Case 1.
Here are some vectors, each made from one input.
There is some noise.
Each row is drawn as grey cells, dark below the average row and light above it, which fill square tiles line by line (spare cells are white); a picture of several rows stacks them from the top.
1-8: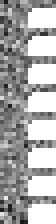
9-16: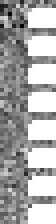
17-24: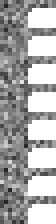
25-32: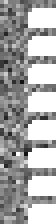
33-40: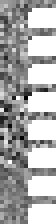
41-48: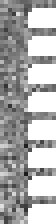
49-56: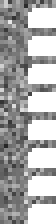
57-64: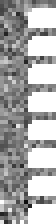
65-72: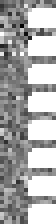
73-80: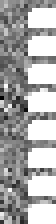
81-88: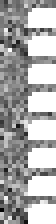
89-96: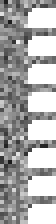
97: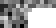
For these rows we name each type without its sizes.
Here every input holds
a point on a line and a true/false value.
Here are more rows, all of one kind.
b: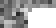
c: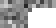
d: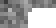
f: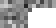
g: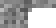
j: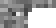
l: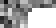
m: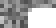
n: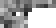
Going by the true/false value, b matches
d and l.
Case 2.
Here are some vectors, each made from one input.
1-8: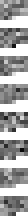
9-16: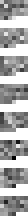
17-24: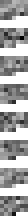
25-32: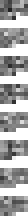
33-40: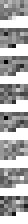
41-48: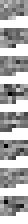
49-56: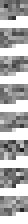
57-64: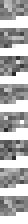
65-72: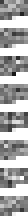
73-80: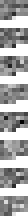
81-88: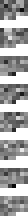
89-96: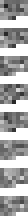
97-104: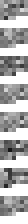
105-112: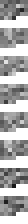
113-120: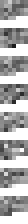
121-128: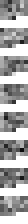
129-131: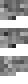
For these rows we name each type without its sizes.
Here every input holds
either a point on a circle, or a point on each of two lines.
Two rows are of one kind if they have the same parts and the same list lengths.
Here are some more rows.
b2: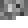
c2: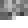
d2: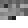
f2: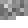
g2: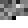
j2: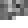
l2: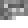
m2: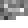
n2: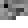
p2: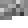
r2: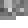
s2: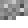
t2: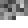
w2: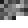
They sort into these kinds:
b2, c2, f2, j2, l2, m2, p2, r2, s2
d2, g2, n2, t2, w2

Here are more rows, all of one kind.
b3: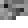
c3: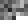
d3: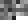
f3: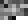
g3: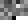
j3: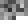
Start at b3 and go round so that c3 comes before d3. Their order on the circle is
b3, f3, j3, c3, d3, g3.
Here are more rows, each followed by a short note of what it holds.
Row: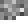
a point on each of two lines
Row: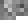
a point on each of two lines
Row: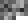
a point on a circle
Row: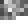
a point on each of two lines
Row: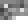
a point on each of two lines
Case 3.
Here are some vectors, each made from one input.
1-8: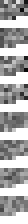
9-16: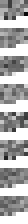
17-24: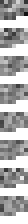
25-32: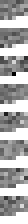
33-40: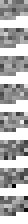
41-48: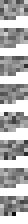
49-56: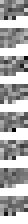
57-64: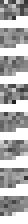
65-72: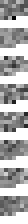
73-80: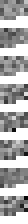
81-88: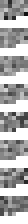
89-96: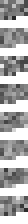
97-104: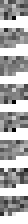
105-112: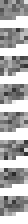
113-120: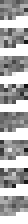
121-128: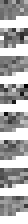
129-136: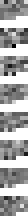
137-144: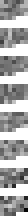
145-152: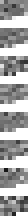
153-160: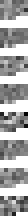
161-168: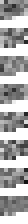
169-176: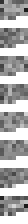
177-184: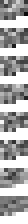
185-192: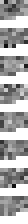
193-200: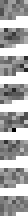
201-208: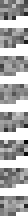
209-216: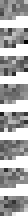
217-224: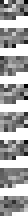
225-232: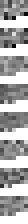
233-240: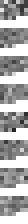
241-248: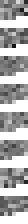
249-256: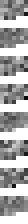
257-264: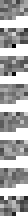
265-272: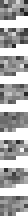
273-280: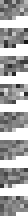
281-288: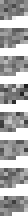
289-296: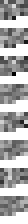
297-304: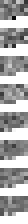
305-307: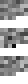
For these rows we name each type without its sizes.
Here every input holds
either a point on a circle, or a point on a line.
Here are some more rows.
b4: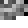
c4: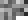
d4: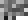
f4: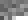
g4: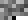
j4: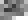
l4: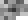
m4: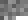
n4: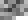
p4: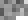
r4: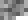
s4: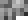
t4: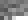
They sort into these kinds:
b4, c4, d4, g4, s4
f4, j4, l4, m4, n4, p4, r4, t4

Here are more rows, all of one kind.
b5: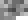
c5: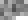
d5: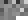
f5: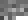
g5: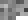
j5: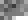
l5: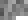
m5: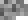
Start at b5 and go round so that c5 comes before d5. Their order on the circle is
b5, c5, m5, l5, d5, f5, j5, g5.
